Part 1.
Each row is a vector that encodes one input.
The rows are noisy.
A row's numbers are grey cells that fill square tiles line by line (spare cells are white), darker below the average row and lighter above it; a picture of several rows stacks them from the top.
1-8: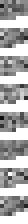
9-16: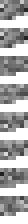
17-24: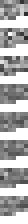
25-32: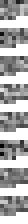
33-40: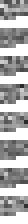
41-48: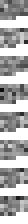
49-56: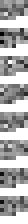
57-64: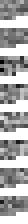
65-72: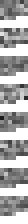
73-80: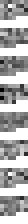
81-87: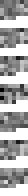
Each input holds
a node of a 17-node tree.
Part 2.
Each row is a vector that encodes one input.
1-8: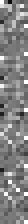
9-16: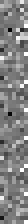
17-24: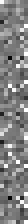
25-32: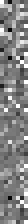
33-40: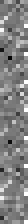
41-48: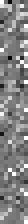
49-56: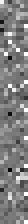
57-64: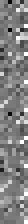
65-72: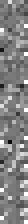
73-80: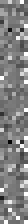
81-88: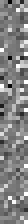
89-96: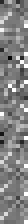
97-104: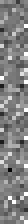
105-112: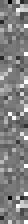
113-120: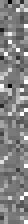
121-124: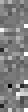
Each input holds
a node of a 19-node tree.
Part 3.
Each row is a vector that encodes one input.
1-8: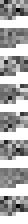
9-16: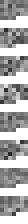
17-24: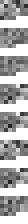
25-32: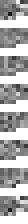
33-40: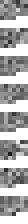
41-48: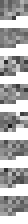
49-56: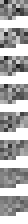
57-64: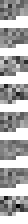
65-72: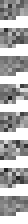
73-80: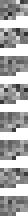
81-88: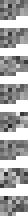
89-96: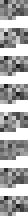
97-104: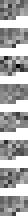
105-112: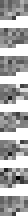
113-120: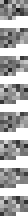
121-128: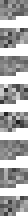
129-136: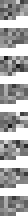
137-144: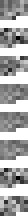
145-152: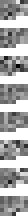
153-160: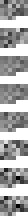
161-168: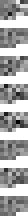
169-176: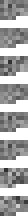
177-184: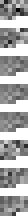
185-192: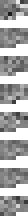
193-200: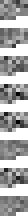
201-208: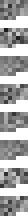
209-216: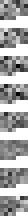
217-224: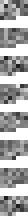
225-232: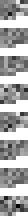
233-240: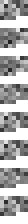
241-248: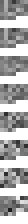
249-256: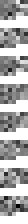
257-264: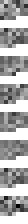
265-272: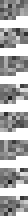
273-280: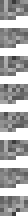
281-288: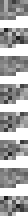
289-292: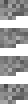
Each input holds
a node of a 16-node tree.
